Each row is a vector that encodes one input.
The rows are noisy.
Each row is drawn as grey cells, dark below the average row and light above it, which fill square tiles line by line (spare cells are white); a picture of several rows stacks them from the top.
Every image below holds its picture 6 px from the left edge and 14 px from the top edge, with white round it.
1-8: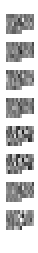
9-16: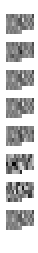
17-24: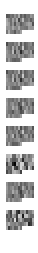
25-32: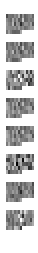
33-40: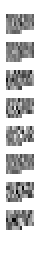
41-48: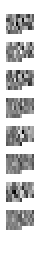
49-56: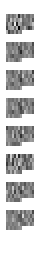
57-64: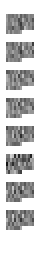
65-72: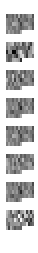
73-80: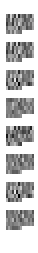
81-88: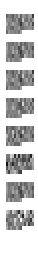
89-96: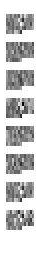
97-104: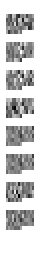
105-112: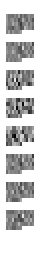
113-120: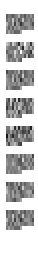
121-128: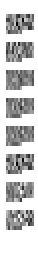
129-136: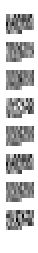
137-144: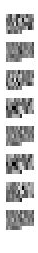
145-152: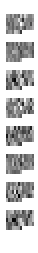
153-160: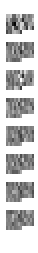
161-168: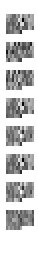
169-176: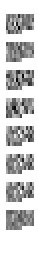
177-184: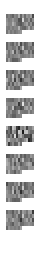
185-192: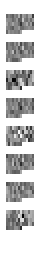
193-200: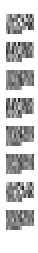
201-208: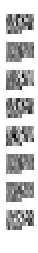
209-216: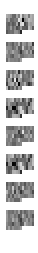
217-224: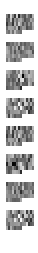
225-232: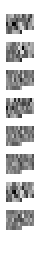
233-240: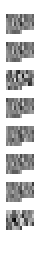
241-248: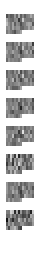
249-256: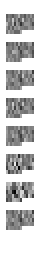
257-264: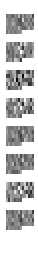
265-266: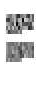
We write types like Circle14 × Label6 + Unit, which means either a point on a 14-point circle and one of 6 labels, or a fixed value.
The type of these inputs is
Circle11 + Tree12.
